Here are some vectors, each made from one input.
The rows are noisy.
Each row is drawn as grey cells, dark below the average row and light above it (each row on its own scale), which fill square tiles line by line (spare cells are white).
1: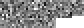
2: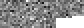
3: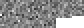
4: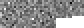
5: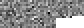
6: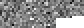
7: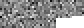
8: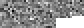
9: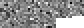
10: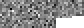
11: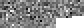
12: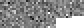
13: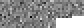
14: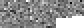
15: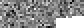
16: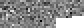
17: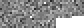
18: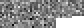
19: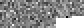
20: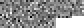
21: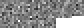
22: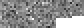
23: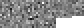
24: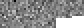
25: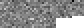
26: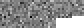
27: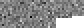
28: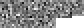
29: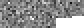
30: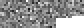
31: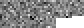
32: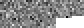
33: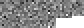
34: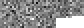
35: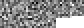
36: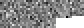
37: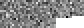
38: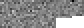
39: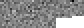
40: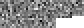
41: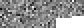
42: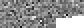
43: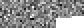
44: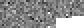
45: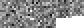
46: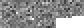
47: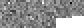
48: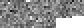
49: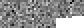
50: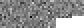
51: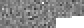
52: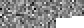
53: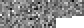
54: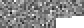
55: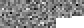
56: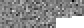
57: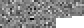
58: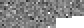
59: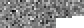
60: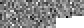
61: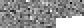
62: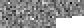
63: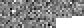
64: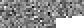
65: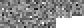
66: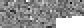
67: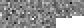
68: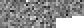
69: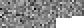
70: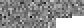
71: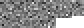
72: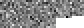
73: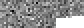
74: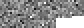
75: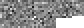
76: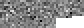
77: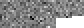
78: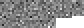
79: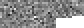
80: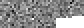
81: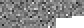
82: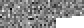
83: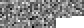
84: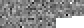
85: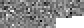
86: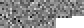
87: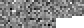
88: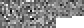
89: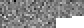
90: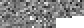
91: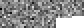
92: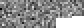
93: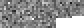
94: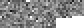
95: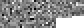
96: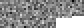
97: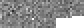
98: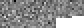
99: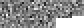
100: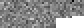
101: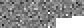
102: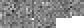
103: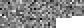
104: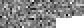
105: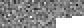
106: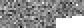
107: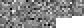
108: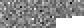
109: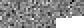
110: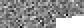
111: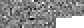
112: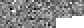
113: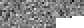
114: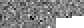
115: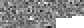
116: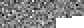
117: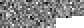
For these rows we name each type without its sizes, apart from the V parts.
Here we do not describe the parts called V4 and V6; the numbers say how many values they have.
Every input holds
a true/false value, together with either a label and a value of V6, or a value of V4.
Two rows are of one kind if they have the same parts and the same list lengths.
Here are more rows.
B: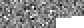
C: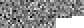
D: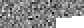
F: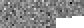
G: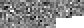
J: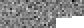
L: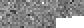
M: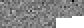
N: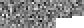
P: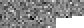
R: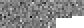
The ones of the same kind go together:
B, D, F, J, L, M
C, G, N, P, R

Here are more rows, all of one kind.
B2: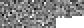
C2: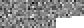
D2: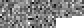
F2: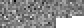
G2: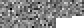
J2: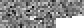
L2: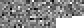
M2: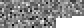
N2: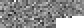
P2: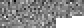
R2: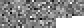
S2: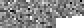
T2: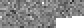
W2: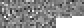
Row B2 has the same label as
F2, P2 and W2.
